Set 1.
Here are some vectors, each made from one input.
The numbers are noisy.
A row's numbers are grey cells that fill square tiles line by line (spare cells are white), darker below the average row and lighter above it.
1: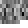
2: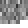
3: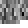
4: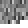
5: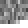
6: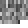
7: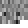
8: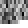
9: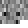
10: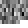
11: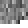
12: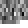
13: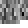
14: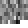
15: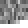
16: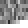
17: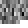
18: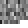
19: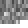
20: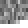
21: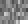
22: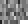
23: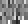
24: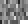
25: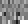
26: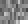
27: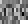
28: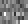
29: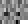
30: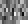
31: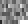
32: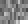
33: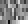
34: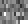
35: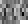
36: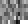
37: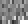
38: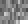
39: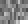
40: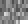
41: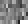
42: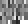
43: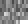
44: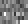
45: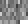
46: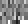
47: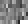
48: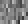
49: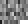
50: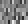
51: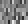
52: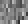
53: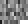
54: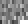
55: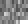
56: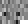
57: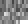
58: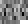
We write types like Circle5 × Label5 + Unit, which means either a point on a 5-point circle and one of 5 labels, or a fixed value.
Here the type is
Bool × Bool × Bool + Line5.
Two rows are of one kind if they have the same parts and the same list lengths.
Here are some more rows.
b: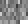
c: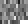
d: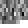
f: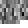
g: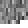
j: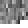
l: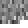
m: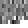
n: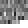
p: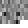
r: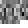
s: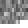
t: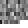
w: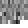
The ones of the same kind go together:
b, c, g, j, l, m, n, p, s, t, w
d, f, r

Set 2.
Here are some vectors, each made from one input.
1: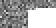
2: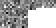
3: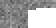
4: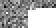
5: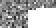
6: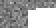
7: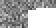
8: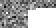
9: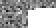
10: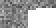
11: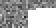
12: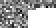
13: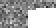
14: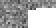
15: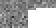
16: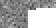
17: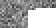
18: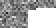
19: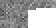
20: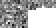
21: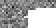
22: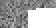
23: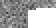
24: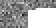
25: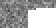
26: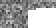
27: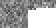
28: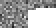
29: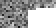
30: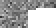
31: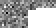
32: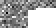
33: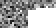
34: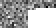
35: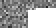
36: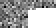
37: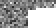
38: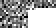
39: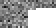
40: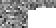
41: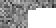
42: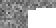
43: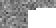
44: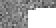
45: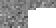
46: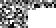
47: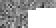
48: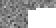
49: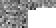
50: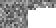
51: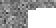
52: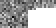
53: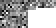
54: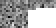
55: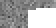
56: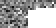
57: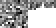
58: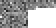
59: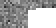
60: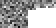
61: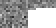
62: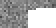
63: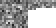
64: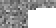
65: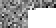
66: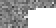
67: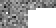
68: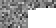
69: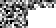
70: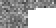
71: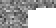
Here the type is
Bool × Bool × Bool + Line8.
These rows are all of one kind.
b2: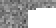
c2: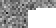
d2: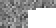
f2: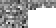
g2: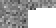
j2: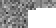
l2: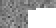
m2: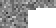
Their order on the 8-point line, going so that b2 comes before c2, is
l2, m2, d2, g2, f2, b2, c2, j2.
